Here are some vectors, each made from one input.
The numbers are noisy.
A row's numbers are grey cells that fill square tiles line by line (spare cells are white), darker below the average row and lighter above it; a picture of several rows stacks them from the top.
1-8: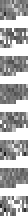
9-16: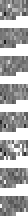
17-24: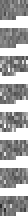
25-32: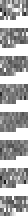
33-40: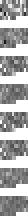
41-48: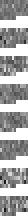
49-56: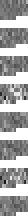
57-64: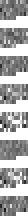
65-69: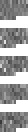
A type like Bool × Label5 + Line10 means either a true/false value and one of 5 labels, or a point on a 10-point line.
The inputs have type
List2(Line5).
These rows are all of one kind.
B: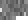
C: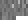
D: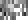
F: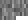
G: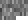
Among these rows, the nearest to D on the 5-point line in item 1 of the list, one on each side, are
B and C.
